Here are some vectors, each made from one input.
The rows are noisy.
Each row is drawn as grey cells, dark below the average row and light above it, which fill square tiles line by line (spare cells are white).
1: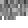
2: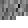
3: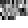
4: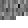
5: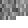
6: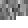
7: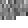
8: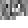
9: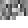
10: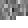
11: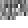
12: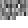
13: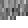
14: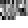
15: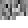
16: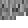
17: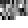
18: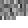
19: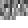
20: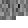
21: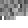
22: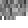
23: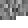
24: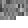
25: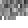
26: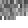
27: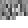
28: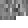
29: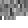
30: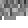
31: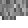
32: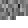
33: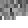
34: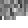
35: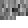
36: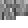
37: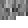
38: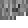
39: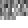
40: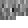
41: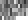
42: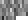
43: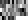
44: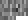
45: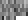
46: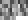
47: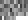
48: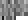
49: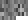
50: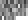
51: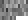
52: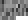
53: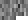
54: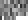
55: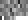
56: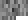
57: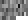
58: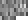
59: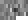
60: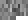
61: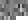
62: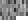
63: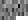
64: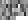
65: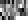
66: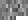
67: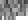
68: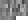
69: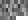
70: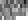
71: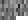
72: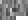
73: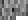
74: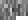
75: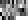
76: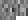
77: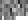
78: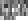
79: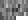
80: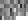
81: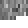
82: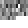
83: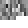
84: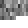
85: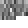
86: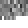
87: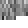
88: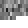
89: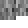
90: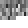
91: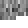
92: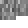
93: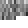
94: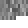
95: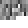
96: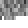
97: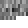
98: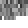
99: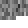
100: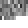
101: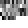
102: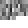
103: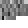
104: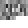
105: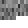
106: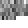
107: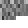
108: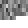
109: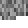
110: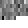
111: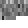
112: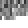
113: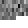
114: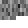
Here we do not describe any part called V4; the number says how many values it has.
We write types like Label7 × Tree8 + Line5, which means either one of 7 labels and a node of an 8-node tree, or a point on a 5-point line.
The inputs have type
List2(Bool × V4).
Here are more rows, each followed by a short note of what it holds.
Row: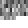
a list of one item
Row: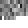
a list of one item
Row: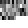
the empty list
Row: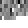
a list of one item
